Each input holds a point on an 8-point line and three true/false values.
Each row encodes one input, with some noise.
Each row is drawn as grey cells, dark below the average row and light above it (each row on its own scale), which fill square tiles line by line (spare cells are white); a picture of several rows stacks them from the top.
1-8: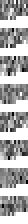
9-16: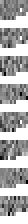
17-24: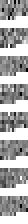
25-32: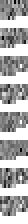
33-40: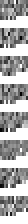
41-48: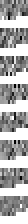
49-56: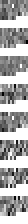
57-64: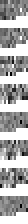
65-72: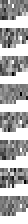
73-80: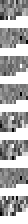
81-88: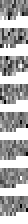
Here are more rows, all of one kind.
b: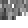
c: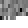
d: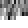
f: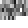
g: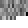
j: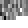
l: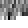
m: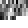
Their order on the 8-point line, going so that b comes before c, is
d, l, f, j, b, m, c, g.
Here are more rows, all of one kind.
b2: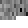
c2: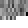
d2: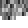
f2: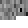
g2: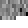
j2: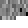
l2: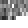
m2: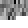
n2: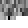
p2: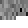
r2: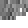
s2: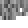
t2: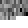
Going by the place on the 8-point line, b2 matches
f2 and l2.
